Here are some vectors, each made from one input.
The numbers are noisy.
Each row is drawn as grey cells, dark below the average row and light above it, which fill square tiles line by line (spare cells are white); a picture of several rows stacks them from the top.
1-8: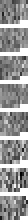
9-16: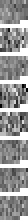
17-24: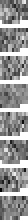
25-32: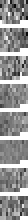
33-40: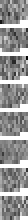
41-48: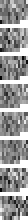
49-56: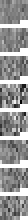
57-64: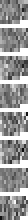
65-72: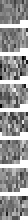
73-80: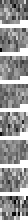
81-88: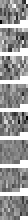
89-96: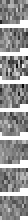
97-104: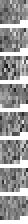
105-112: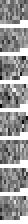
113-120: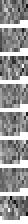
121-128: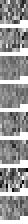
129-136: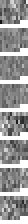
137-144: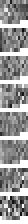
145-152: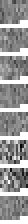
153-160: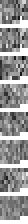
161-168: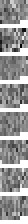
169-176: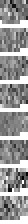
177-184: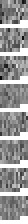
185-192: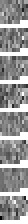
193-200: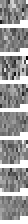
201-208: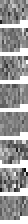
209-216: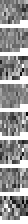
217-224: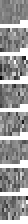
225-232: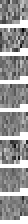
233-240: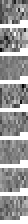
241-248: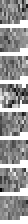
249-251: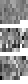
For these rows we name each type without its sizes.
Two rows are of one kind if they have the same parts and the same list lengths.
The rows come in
2 kinds.
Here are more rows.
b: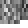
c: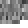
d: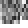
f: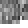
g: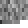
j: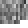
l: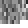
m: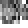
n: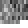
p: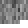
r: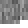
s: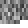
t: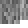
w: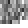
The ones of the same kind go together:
b, f, j, m, p, r, s, t, w
c, d, g, l, n

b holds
a node of a tree and a true/false value.
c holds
a point on a circle and a true/false value.
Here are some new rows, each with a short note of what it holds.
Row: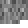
a node of a tree and a true/false value
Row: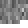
a node of a tree and a true/false value
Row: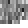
a node of a tree and a true/false value
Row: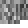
a node of a tree and a true/false value
